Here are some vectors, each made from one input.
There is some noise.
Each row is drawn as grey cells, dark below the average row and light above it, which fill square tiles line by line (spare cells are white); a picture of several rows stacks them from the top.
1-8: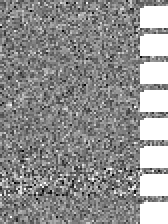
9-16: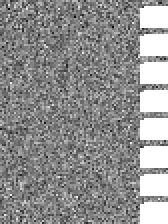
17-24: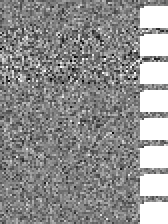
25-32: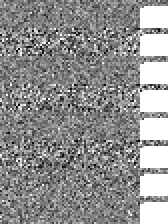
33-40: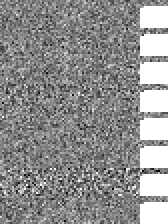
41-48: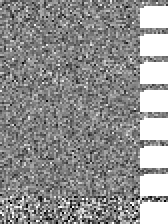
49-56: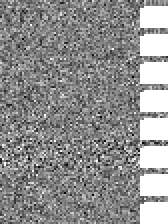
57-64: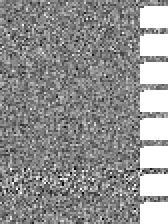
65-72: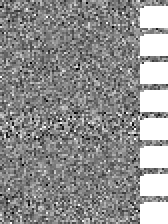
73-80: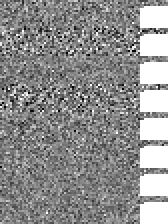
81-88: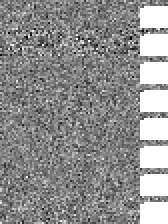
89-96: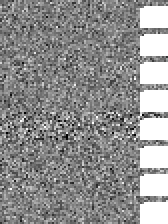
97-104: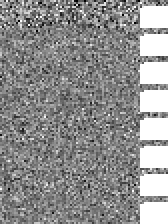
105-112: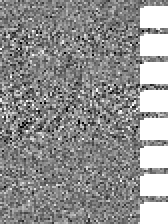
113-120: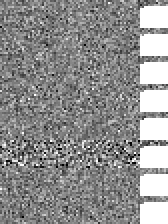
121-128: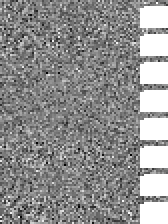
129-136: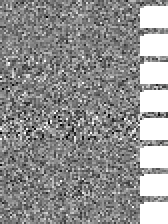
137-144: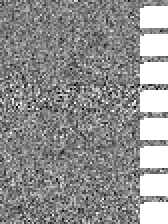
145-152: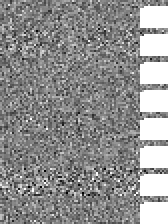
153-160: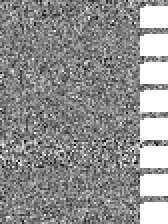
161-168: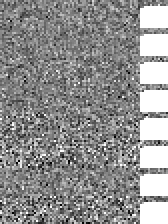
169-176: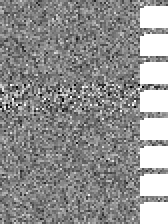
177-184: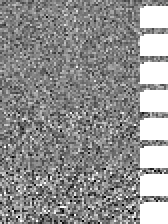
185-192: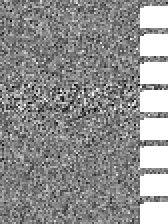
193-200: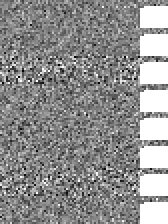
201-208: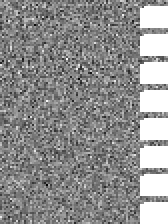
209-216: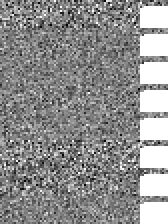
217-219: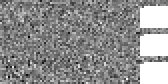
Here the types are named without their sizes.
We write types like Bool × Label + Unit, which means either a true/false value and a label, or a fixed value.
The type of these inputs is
Bool × Bool × Bool × Bool × (Circle + Unit) + Line.
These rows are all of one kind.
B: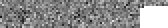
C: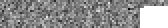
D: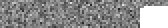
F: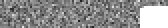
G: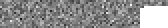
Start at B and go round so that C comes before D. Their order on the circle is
B, C, G, F, D.
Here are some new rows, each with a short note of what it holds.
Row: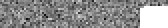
four true/false values
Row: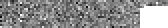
a point on a circle and four true/false values
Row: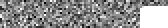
a point on a line
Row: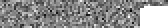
a point on a circle and four true/false values
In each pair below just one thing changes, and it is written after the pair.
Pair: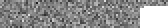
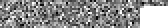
one of the four true/false values
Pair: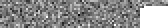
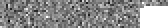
the place on the circle
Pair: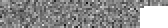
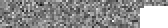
one of the four true/false values
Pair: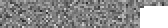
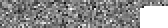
one of the four true/false values
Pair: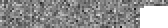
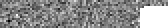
the place on the circle
